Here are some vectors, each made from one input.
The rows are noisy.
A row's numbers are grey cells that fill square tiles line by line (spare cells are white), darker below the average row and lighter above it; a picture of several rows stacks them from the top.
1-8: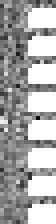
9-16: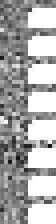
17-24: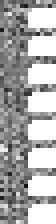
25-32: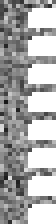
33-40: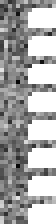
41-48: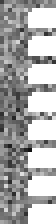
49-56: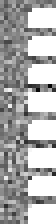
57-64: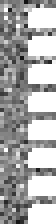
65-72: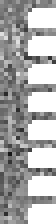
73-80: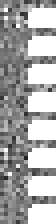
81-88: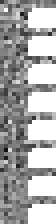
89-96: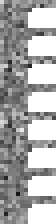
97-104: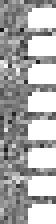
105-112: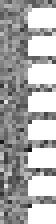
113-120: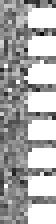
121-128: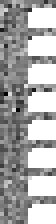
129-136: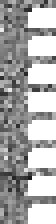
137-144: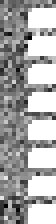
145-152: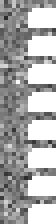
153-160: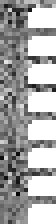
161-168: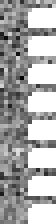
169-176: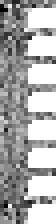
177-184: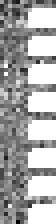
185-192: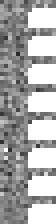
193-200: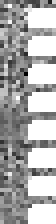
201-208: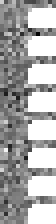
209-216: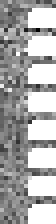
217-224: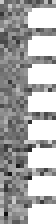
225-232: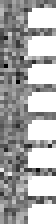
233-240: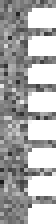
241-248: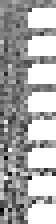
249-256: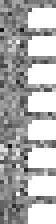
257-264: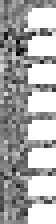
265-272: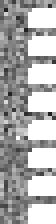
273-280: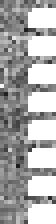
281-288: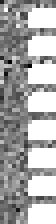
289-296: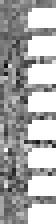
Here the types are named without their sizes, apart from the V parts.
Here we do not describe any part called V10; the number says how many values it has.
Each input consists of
either a point on a line and a true/false value, or a value of V10.
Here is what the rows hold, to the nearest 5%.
About 30% of them hold a point on a line and a true/false value. The rest hold a value of V10.
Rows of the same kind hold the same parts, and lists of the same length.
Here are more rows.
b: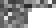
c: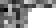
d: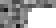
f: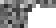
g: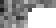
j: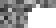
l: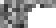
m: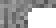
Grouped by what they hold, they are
b
c, d, f, g, j, l, m

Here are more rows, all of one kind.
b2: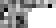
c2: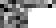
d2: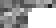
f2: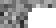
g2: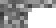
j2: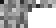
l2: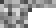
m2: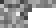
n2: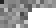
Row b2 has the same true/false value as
c2, d2 and f2.
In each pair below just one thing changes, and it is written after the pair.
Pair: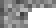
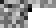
the place on the line
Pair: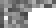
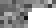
the true/false value
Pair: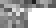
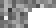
the true/false value
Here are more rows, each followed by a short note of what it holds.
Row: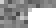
a value of V10
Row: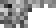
a point on a line and a true/false value
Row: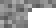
a value of V10
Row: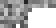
a point on a line and a true/false value
